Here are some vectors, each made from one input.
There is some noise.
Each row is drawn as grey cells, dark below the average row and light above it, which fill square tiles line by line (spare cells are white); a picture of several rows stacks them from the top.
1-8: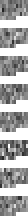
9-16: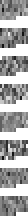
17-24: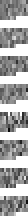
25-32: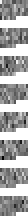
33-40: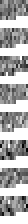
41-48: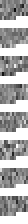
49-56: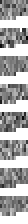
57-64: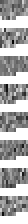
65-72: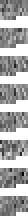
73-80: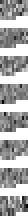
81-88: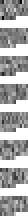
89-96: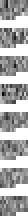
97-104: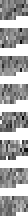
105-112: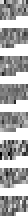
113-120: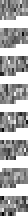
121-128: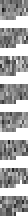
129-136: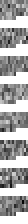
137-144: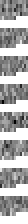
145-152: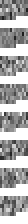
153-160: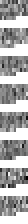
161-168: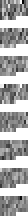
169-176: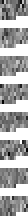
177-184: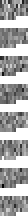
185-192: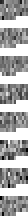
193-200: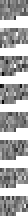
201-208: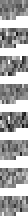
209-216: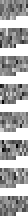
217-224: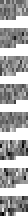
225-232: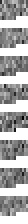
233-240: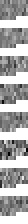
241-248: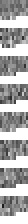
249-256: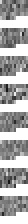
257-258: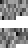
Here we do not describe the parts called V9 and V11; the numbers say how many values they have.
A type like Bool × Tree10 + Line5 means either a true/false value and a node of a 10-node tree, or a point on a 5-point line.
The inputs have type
((Bool × Bool × Bool × Bool + V9) × V11 + Label7) × Label7.
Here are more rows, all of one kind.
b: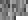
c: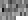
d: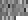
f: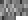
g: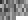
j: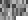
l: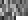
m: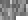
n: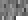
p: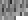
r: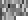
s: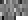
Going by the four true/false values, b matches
l, p, r and s.
